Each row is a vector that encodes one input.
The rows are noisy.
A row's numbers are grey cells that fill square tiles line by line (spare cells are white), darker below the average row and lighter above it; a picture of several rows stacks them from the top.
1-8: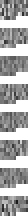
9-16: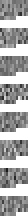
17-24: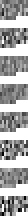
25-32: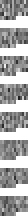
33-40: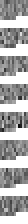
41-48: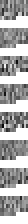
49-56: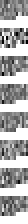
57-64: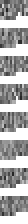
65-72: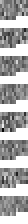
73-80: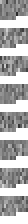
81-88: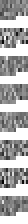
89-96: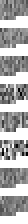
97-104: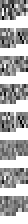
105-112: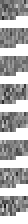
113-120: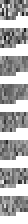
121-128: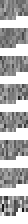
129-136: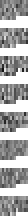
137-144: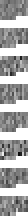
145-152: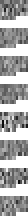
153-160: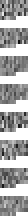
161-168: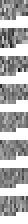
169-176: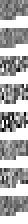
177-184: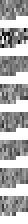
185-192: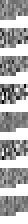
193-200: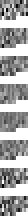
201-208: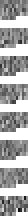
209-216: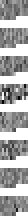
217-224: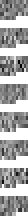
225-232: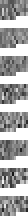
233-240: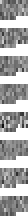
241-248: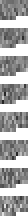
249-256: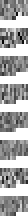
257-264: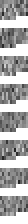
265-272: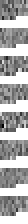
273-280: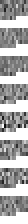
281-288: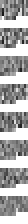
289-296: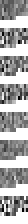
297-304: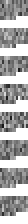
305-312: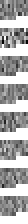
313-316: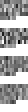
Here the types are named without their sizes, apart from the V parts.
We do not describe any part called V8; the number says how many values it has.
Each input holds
a list of items, each a true/false value and a value of V8.
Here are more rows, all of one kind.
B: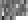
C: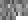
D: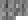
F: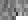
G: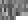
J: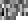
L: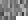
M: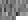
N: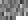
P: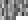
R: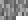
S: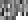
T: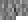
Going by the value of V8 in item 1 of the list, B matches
D and P.
